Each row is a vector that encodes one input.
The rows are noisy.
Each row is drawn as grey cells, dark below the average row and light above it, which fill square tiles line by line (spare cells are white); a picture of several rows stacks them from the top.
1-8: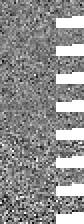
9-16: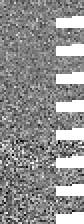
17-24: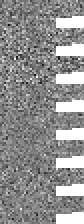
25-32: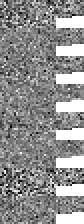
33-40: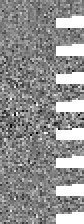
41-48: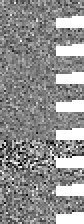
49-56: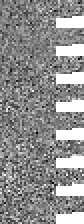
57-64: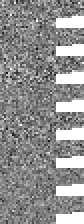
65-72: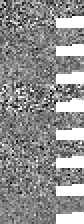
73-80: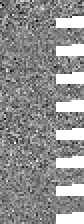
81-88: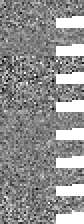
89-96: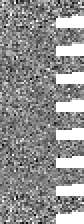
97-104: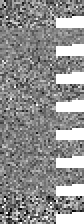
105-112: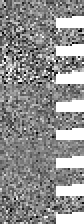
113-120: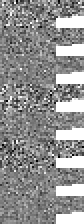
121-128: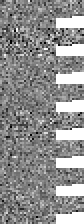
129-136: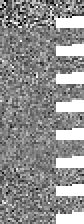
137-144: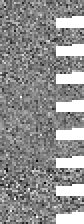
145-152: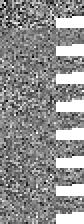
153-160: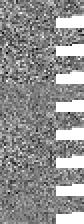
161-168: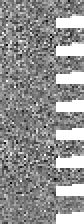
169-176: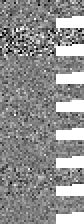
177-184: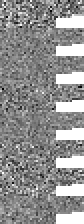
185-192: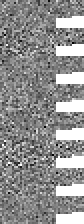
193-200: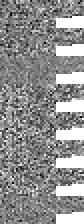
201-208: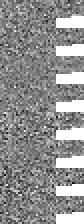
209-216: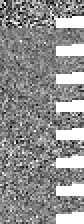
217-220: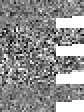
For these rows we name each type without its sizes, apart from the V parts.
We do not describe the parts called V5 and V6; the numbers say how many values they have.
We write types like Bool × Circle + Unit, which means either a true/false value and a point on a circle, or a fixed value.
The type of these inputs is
(Bool × (Label + Line) + V6) × List(V5).
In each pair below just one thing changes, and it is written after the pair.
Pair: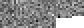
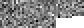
the place on the line
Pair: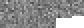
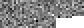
the value of V5 in item 1 of the list
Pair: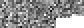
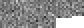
the true/false value
